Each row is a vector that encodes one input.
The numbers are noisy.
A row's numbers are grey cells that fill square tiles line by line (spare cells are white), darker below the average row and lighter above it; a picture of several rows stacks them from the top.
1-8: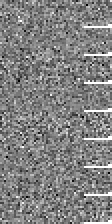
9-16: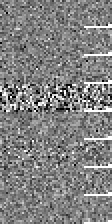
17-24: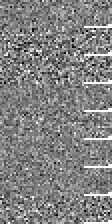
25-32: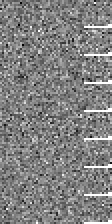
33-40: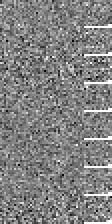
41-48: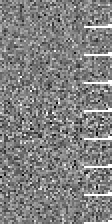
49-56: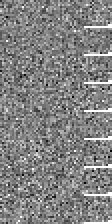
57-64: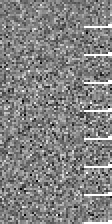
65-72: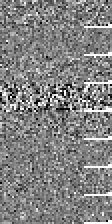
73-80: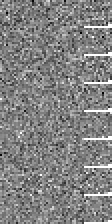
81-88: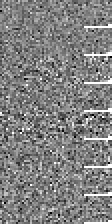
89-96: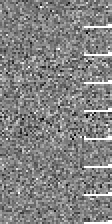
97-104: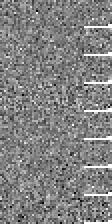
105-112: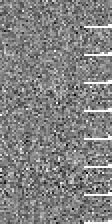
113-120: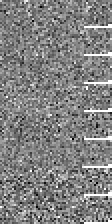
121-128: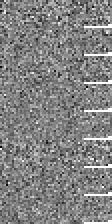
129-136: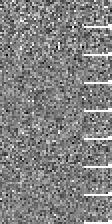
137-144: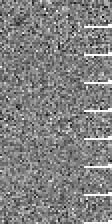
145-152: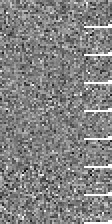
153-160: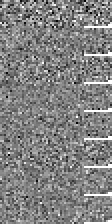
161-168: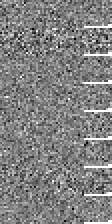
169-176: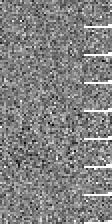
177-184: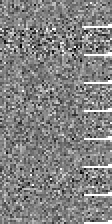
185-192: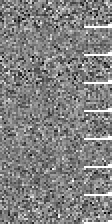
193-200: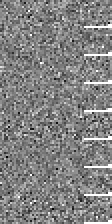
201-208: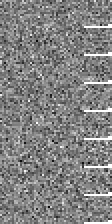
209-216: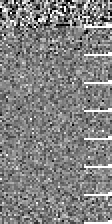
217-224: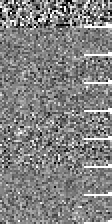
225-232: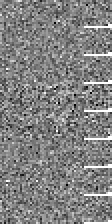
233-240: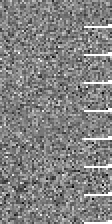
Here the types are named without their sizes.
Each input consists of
either a fixed value, or two labels and a true/false value.
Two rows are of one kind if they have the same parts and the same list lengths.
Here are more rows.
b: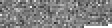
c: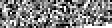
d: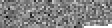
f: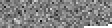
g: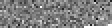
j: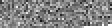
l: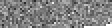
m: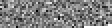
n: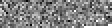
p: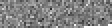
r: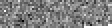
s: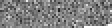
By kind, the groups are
b, d, f, g, j, l, m, n, p, r, s
c

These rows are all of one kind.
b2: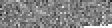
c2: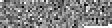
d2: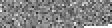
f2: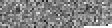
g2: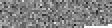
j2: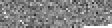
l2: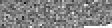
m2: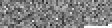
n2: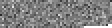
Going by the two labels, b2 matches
f2 and n2.
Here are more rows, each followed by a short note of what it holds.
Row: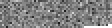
two labels and a true/false value
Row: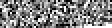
a fixed value
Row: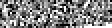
a fixed value
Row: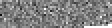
two labels and a true/false value
